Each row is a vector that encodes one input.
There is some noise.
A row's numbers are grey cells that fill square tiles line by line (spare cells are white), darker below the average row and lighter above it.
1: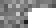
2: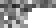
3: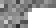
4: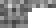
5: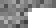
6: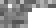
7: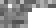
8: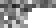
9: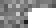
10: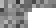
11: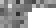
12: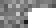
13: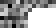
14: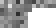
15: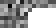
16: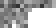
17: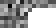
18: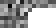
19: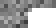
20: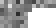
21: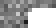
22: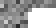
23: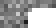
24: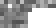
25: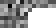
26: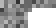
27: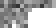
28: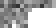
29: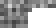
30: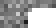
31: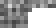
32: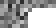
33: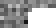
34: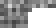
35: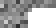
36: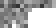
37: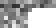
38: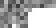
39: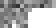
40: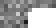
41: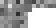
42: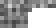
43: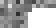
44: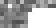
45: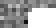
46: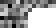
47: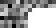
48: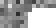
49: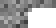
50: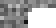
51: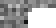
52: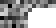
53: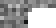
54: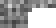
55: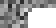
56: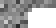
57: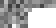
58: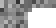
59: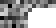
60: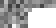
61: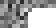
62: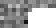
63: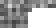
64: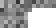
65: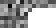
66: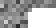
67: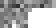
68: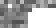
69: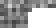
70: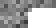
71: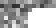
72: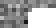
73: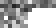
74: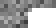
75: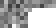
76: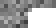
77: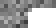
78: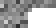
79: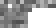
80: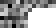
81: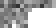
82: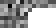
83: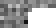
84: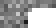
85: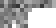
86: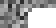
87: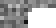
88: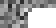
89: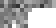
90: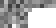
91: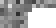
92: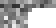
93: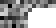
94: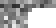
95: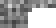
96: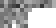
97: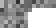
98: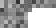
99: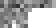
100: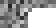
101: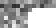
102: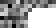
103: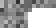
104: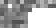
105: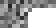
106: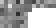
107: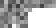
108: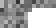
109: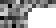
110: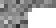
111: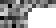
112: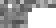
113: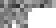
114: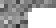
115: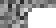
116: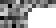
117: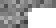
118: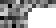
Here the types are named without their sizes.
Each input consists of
either a point on a circle, or a point on a line.
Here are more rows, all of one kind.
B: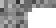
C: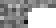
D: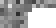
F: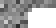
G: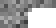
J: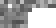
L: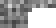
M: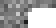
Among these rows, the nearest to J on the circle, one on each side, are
D and L.
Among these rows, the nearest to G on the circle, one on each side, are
F and M.
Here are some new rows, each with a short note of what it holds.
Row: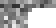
a point on a line
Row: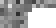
a point on a circle
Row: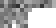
a point on a line
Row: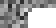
a point on a line
